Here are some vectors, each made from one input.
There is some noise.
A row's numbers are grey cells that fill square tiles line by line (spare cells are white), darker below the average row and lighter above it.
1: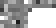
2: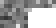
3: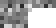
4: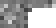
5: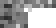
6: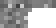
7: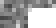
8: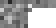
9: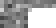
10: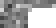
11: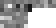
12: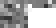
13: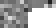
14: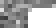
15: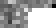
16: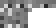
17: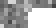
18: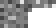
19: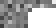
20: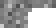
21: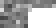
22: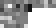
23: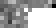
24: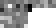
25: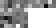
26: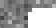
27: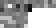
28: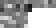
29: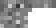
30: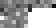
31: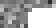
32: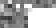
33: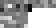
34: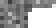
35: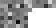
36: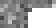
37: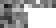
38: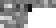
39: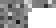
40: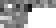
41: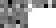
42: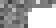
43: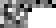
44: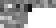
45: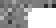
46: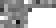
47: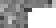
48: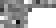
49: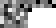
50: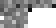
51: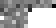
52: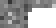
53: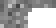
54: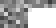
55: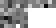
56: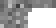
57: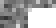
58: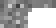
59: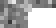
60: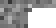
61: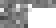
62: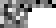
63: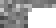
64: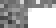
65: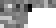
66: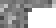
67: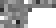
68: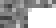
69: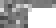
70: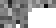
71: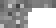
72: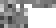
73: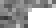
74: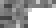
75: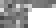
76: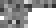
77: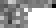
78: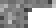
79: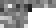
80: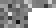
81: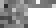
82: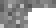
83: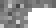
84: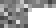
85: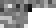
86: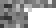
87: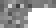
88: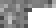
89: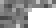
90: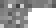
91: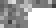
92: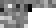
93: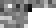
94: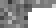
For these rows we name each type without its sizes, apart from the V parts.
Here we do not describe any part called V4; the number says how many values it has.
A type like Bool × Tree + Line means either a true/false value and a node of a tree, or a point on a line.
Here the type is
List(Bool × V4).
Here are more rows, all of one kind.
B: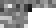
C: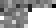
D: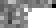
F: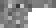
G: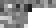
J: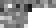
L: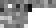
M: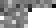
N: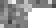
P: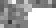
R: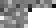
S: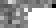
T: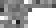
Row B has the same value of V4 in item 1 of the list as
F, G, J and L.
